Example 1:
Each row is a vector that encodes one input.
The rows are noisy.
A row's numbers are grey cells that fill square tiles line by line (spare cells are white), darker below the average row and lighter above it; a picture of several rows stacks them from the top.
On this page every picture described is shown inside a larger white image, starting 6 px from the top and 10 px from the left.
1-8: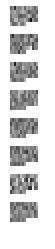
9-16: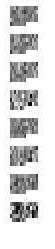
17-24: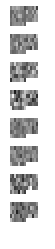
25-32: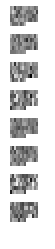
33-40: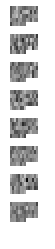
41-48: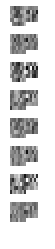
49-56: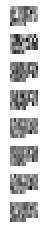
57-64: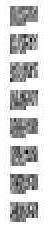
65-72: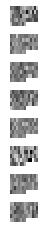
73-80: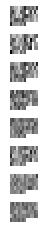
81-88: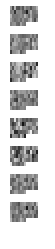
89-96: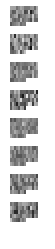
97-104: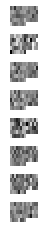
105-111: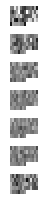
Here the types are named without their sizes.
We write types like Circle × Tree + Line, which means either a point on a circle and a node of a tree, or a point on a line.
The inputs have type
(Bool × Bool × Bool + Unit) × (Line + Tree).
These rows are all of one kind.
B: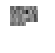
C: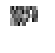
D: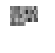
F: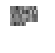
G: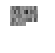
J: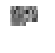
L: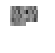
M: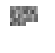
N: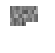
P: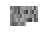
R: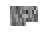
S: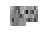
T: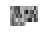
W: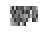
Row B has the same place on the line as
C, D, M and P.
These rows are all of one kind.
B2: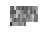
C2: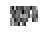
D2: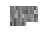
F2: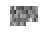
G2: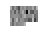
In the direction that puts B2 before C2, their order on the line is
G2, F2, B2, C2, D2.
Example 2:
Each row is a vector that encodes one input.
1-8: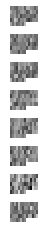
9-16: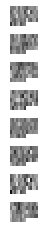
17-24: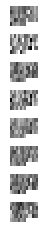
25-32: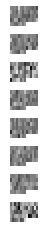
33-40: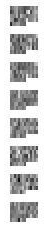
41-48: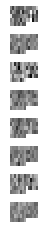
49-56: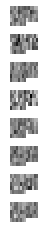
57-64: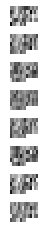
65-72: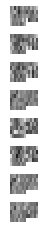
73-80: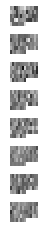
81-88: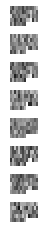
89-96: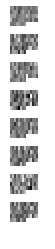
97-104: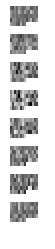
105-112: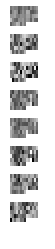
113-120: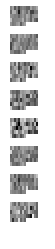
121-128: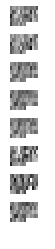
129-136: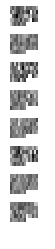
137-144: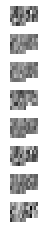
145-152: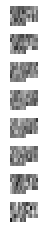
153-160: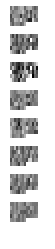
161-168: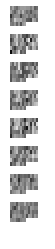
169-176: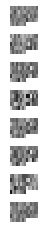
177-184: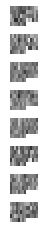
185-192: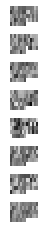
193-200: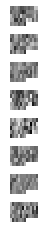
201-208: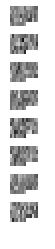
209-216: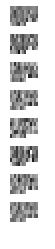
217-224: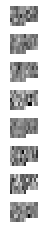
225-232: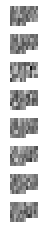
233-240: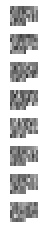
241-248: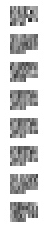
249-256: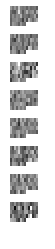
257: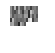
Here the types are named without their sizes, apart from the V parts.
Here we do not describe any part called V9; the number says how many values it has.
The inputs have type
Bool × Bool × Bool × V9 + Circle + Unit.
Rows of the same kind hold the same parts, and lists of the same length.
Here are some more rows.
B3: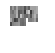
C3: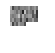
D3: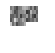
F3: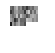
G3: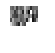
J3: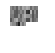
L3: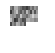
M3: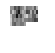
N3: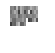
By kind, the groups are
B3, F3, L3, M3, N3
C3
D3, G3, J3

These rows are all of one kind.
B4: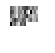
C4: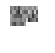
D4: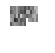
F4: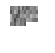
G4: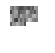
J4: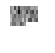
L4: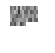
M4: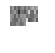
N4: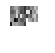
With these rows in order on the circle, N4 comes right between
D4 and M4.
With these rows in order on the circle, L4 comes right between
B4 and F4.
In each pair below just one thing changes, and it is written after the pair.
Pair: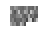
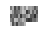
one of the three true/false values
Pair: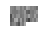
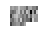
the value of V9
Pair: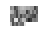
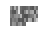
one of the three true/false values
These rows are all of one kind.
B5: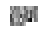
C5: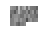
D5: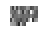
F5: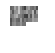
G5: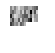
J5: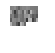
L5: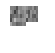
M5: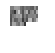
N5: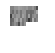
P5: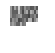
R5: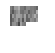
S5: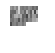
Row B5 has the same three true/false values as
J5, M5 and R5.
